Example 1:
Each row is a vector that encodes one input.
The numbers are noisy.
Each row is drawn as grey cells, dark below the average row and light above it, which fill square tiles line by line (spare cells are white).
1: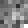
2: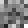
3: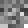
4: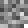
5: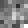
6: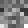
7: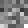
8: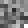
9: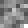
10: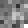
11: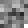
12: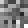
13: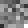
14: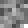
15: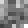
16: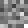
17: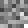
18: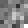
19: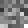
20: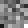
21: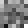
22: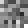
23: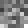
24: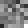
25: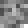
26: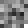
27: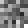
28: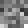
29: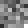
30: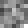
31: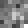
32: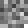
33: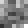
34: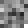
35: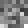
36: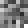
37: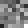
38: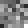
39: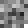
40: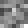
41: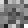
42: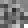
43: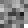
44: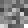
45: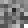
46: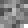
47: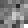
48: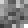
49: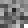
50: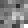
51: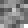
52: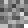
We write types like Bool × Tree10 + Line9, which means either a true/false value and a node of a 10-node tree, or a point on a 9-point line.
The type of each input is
Label6 + Line4.
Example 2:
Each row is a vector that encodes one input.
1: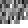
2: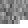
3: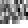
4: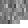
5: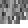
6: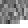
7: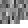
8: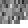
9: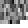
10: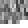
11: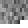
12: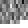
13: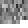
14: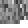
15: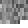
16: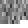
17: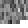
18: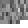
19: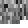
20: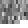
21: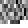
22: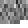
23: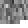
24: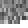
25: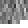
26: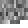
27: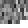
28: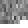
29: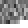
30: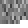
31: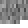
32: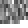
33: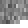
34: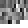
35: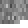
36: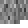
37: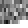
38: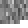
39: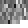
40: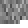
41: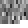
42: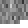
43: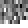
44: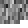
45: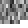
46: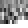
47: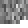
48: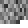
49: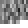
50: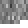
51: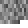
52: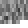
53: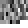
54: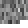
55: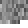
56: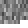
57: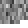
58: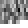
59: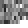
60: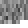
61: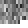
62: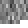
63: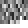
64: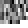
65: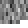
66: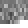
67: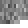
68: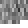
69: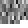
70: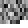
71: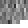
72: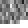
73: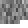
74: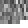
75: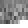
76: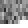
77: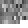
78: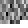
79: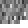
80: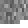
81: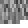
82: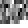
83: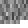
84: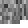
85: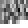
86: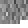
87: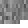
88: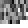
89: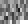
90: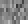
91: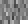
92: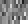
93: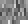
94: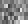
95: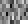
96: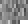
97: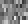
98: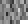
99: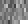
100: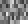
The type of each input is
Circle10 + Line8.
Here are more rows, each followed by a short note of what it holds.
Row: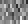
a point on a 10-point circle
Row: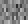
a point on a 10-point circle
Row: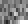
a point on an 8-point line
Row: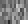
a point on an 8-point line
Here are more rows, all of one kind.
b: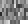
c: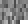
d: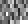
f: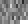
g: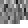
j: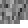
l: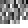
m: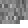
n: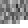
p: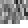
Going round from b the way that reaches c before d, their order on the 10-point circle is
b, m, f, n, j, c, d, p, l, g.
